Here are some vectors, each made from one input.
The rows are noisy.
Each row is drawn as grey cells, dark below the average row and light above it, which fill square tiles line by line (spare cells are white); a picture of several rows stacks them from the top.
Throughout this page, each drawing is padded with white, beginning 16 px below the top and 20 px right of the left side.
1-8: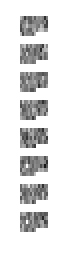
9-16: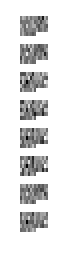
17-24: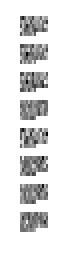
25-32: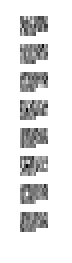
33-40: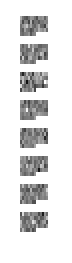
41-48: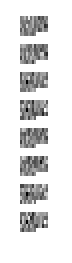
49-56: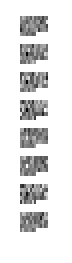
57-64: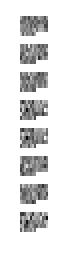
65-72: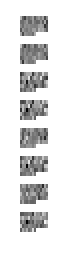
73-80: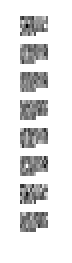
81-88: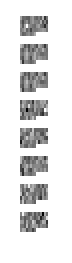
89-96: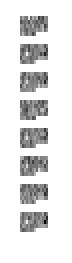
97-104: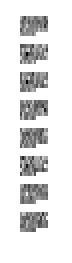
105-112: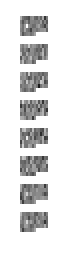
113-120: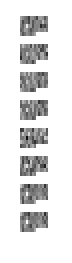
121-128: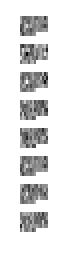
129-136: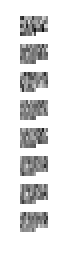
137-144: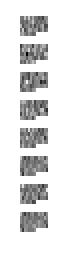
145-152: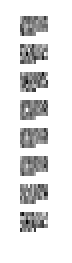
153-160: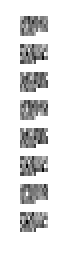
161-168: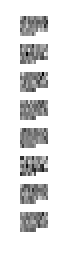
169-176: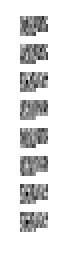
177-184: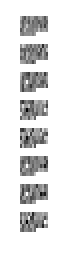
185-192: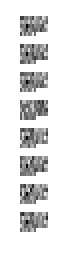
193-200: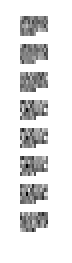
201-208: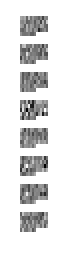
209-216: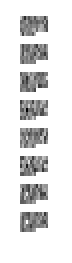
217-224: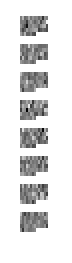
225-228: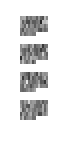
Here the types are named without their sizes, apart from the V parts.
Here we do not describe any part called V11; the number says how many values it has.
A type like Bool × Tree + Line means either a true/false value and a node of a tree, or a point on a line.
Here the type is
Bool × Bool × Bool + (Tree + Unit) × V11.
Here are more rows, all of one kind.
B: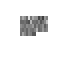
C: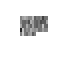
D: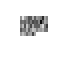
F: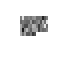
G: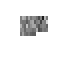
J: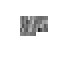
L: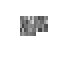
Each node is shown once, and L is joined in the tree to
B, D and G.
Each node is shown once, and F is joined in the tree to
B.
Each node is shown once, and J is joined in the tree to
G.
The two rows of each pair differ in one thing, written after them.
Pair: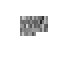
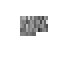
the value of V11
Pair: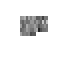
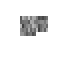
the node of the tree
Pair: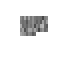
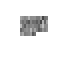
the value of V11
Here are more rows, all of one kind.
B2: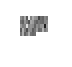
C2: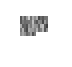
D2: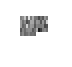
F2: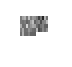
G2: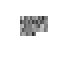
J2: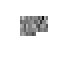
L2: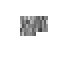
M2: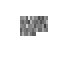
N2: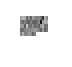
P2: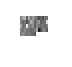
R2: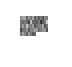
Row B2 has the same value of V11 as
G2, M2 and R2.
